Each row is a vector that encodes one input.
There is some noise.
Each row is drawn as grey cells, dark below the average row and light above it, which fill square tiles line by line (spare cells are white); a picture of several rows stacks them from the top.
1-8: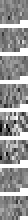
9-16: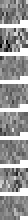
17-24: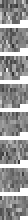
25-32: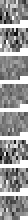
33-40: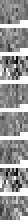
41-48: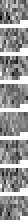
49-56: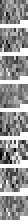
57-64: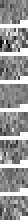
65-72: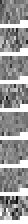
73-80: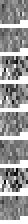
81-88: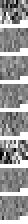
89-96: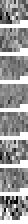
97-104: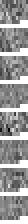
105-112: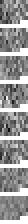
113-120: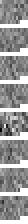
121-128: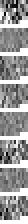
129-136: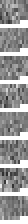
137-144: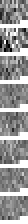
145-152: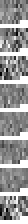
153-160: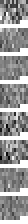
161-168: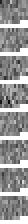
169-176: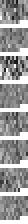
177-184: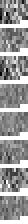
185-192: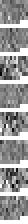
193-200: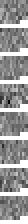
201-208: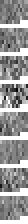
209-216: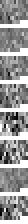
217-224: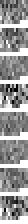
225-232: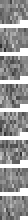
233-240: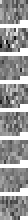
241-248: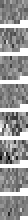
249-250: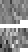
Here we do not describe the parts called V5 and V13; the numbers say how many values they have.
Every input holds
a value of V5 and a value of V13, together with either a point on a 6-point circle and a true/false value, or a fixed value.
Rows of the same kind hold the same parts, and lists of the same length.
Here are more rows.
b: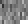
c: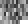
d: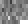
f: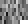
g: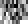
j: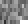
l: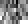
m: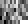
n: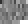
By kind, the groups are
b, c, g, l, n
d, f, j, m

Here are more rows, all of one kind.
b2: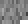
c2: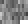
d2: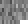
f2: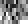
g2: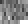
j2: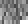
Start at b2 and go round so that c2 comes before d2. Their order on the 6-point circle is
b2, f2, c2, d2, j2, g2.
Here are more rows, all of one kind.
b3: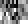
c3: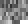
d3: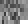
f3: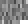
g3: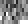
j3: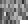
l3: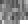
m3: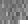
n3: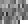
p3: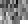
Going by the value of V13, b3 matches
f3 and p3.
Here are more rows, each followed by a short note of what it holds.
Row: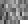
a value of V5 and a value of V13
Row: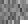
a point on a 6-point circle, a true/false value, a value of V5 and a value of V13
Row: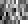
a value of V5 and a value of V13
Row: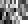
a value of V5 and a value of V13
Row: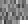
a value of V5 and a value of V13
